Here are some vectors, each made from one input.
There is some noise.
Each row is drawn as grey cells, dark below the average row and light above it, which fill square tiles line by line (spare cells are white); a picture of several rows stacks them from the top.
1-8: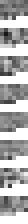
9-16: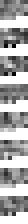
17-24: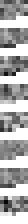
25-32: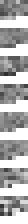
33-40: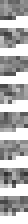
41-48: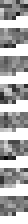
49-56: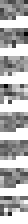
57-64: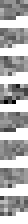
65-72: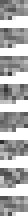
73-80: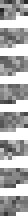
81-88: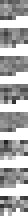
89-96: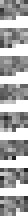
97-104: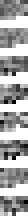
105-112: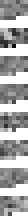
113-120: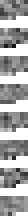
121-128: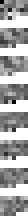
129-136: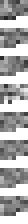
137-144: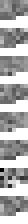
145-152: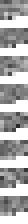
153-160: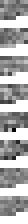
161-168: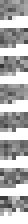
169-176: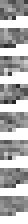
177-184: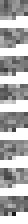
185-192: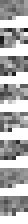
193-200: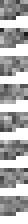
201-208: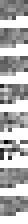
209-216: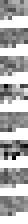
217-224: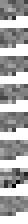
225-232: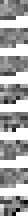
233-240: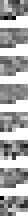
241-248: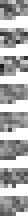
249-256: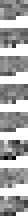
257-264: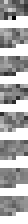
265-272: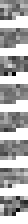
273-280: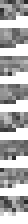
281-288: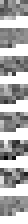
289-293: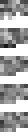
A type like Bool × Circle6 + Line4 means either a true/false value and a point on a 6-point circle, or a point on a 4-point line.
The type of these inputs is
List2(Line7).
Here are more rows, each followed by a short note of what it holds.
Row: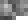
a list of two items
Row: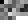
the empty list
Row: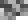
a list of two items
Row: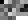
the empty list
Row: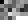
the empty list
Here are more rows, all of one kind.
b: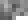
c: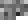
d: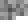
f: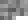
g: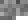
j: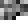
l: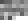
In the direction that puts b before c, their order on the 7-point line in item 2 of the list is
g, b, d, l, c, j, f.
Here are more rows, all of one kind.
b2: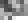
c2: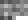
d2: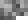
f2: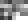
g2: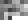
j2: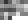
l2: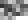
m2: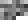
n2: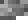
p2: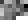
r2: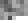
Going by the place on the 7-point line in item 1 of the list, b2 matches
c2, f2, j2 and r2.
